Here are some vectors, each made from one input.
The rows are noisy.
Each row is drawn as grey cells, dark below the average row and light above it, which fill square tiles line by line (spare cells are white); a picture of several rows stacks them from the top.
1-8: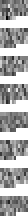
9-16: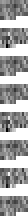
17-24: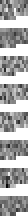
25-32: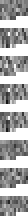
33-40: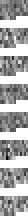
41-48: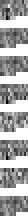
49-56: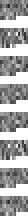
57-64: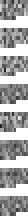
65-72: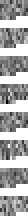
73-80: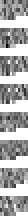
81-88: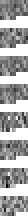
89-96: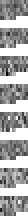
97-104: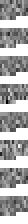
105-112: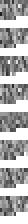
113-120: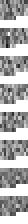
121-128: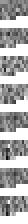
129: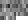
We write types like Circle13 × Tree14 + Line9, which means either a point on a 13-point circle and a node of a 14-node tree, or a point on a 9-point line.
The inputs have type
Line3 × Line4 + Line6 + Line8.
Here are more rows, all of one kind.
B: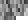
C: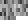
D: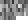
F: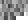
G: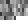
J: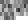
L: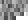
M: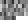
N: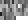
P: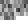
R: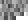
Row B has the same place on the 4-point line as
F, G, L and R.
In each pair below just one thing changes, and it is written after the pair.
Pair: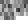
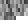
the place on the 4-point line
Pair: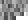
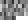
the place on the 4-point line
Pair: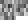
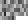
the place on the 4-point line
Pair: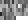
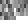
the place on the 4-point line
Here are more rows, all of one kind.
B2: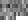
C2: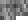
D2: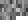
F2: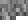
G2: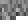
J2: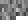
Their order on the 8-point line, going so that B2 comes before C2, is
B2, C2, F2, G2, J2, D2.
